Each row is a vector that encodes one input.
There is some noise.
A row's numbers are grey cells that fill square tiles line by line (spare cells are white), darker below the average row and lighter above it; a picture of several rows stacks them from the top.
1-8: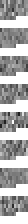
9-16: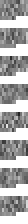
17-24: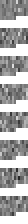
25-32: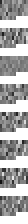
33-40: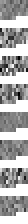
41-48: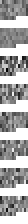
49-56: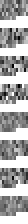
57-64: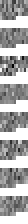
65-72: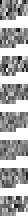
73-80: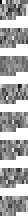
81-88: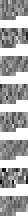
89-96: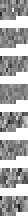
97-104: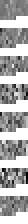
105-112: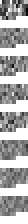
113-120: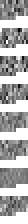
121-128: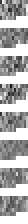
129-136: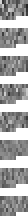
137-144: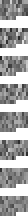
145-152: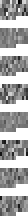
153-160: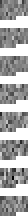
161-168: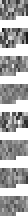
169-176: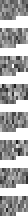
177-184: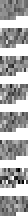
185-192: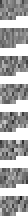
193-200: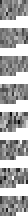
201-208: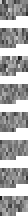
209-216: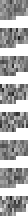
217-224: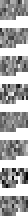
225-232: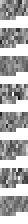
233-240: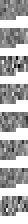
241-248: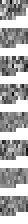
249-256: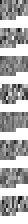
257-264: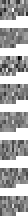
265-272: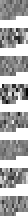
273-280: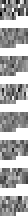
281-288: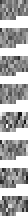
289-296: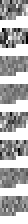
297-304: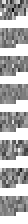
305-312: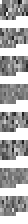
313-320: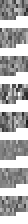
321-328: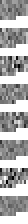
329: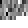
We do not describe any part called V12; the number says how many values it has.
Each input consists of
either a node of each of two 7-node trees, or two values of V12, or a list of up to two points on an 11-point line.
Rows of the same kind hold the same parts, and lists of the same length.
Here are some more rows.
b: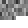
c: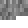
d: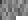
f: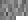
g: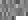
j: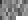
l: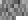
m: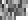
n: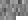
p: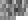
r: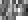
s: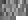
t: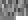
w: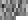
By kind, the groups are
b, g, l, w
c
d, j, m, s
f, n, r
p, t

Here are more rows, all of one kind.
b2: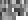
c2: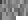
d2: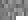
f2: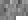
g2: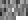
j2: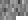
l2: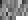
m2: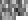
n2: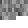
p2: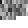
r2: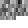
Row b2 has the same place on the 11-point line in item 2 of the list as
c2 and n2.
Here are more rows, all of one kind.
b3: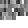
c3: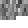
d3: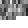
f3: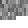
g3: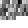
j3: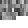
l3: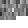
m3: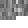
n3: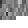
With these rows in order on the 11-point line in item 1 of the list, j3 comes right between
b3 and n3.
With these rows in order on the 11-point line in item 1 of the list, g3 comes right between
c3 and l3.
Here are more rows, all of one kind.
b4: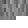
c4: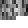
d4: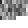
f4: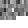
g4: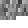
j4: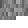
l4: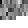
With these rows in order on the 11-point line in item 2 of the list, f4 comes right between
d4 and g4.
